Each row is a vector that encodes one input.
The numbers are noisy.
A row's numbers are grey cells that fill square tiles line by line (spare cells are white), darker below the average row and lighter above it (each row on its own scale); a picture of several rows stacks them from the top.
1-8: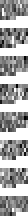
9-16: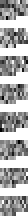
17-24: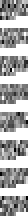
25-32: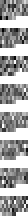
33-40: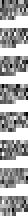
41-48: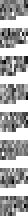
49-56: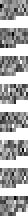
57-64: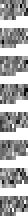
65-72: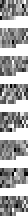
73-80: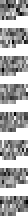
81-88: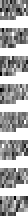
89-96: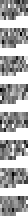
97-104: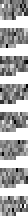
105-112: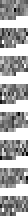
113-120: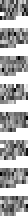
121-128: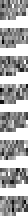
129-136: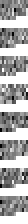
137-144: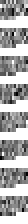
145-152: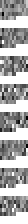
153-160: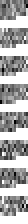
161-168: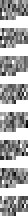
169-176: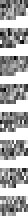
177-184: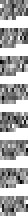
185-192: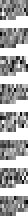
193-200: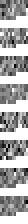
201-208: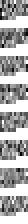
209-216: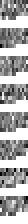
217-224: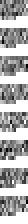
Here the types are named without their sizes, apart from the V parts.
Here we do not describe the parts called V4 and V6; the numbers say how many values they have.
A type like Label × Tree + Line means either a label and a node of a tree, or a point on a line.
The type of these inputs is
Label × (Line × V6 + V4) × Tree.
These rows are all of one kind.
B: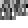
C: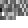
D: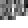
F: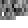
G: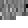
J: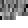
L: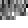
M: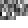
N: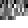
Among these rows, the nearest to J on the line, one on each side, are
D and G.
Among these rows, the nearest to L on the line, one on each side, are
C and F.
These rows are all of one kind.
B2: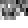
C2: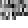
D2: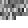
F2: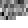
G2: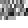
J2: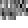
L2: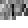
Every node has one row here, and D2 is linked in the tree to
B2, C2 and F2.
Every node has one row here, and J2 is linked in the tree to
B2.
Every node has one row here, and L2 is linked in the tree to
C2.
